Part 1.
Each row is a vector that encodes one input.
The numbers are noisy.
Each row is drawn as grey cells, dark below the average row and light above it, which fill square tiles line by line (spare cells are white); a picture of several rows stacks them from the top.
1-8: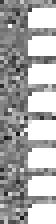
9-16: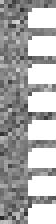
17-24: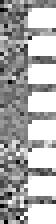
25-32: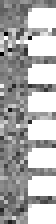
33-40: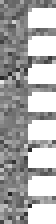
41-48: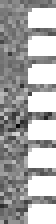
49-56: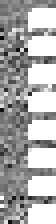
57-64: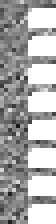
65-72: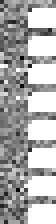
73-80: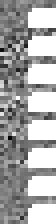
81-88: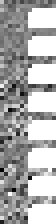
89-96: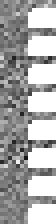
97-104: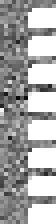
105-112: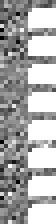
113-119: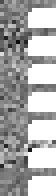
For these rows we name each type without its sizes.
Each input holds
either a label, or four true/false values.
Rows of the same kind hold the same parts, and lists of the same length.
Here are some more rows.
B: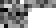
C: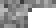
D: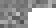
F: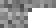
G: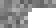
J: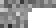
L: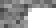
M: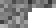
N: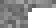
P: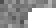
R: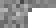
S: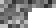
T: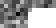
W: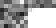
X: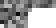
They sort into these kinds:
B, D, F, L, N, P, T, W
C, G, J, M, R, S, X

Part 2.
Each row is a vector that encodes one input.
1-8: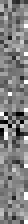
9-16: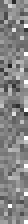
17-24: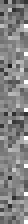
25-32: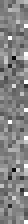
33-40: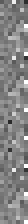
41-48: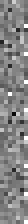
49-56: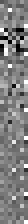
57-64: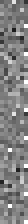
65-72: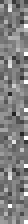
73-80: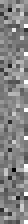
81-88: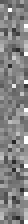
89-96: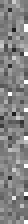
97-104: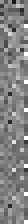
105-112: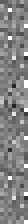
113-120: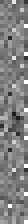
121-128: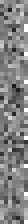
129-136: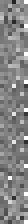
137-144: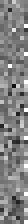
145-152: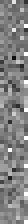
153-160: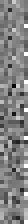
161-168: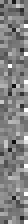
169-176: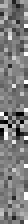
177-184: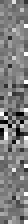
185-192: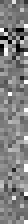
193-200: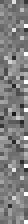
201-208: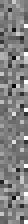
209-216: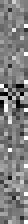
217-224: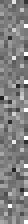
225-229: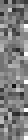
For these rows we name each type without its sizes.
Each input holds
either a fixed value, or a label and a true/false value.
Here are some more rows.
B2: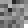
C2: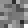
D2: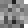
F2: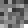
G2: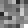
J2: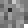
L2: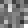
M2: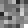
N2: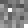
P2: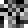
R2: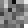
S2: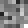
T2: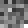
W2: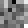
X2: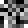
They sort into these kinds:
B2, C2, D2, F2, G2, J2, L2, M2, N2, R2, S2, T2, W2
P2, X2

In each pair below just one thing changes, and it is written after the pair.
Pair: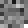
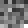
the true/false value
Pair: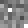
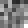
the label
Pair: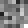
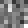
the label
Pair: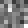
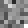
the true/false value
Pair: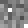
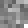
the true/false value
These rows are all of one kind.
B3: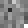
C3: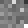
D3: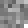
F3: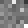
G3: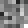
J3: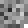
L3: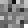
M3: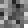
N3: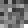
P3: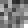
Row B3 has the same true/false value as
D3, J3 and L3.
